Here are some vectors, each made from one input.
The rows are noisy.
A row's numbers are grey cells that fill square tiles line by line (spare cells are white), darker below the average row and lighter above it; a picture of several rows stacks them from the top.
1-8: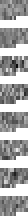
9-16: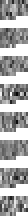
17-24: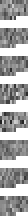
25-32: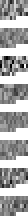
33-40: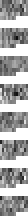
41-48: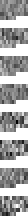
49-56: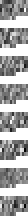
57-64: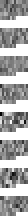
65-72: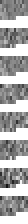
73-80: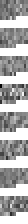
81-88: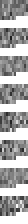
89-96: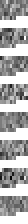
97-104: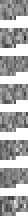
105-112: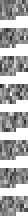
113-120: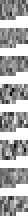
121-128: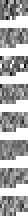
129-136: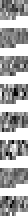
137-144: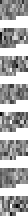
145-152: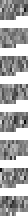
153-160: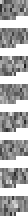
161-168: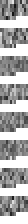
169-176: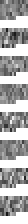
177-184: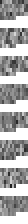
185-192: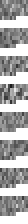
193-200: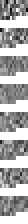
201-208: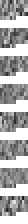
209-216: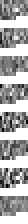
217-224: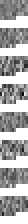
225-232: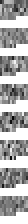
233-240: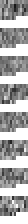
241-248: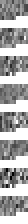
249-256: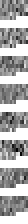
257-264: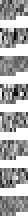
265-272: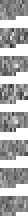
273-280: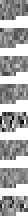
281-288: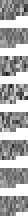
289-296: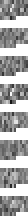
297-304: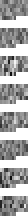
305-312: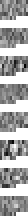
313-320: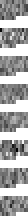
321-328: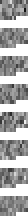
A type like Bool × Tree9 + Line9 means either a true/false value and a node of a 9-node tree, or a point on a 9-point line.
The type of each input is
Line7.
